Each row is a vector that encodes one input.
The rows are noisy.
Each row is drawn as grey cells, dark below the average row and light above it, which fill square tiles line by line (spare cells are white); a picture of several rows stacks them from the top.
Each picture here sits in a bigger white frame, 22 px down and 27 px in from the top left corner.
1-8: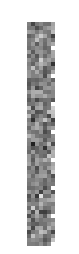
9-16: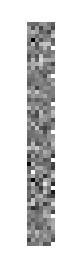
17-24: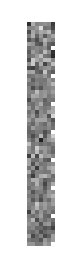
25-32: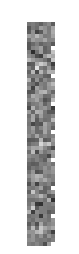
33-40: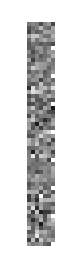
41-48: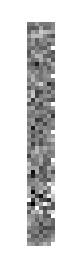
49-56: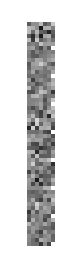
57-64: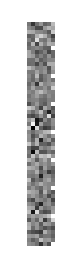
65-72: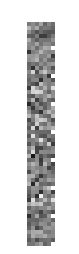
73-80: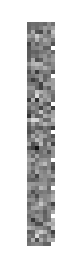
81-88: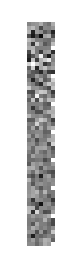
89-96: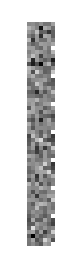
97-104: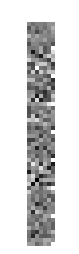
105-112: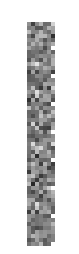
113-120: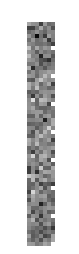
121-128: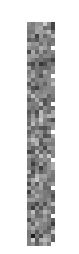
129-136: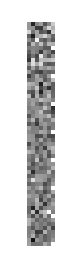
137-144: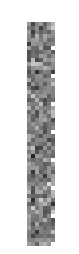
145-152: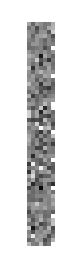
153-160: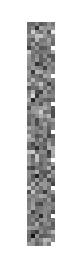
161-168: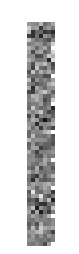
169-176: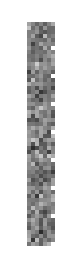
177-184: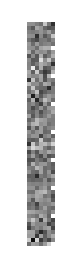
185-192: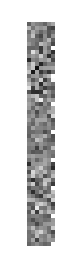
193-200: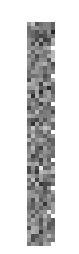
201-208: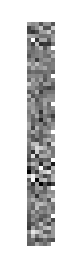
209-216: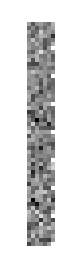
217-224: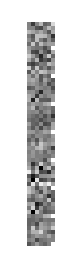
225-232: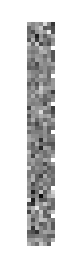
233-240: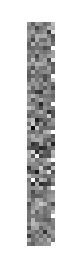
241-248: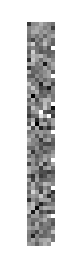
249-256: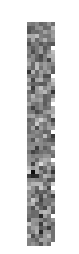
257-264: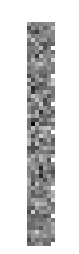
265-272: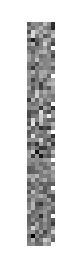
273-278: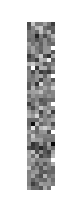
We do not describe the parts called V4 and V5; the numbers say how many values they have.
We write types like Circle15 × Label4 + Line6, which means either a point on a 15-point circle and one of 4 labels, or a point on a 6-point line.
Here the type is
Bool × Bool × Bool × Bool + Circle11 × (Circle11 + Unit) × V5 + V4.
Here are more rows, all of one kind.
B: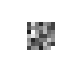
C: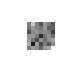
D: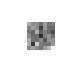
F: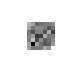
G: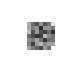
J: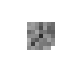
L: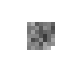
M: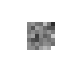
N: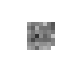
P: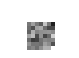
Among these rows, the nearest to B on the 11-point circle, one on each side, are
G and L.
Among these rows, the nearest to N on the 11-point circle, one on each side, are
D and P.
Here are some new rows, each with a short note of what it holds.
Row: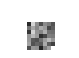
a point on each of two 11-point circles and a value of V5
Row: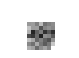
a point on each of two 11-point circles and a value of V5
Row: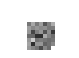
a point on each of two 11-point circles and a value of V5
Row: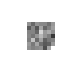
four true/false values
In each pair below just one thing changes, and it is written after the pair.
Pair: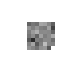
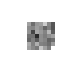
the place on the 11-point circle
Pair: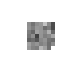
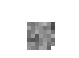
the place on the 11-point circle
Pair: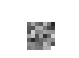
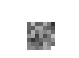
the place on the 11-point circle
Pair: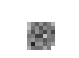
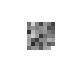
the value of V5
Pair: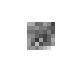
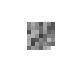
the value of V5
